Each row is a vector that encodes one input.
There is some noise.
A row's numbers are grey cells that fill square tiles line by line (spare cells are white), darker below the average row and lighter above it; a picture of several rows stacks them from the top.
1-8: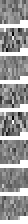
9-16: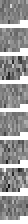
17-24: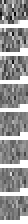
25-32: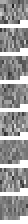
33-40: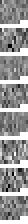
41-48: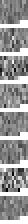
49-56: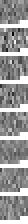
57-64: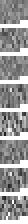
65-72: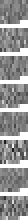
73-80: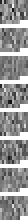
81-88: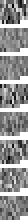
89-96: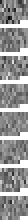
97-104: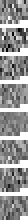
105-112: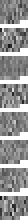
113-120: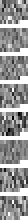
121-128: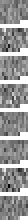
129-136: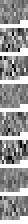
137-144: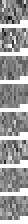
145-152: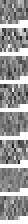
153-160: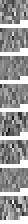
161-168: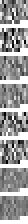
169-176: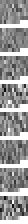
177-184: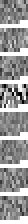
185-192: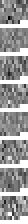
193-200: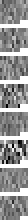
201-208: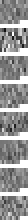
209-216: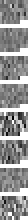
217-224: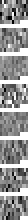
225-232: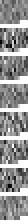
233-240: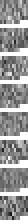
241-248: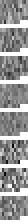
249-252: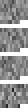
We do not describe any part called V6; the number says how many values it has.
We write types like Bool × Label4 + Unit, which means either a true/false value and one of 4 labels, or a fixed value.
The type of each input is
Label5 × (Tree9 + V6) + Label12.
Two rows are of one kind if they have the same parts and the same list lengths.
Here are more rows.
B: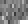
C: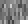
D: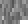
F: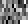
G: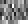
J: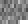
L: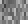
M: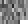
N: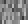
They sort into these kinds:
B, D, G
C, J, L, M
F, N

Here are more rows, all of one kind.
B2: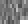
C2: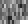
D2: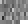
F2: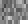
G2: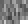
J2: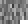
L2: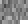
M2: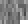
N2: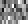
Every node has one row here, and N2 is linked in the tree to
C2.
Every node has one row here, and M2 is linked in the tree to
C2, F2 and L2.
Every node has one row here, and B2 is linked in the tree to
C2.
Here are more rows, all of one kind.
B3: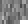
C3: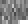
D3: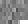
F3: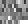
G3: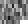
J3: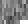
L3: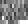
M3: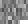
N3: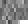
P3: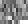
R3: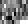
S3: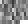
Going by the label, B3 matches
F3 and J3.
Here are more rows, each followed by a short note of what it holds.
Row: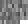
one of 5 labels and a node of a 9-node tree
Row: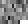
one of 12 labels
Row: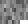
one of 12 labels
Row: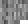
one of 12 labels
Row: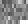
one of 5 labels and a node of a 9-node tree
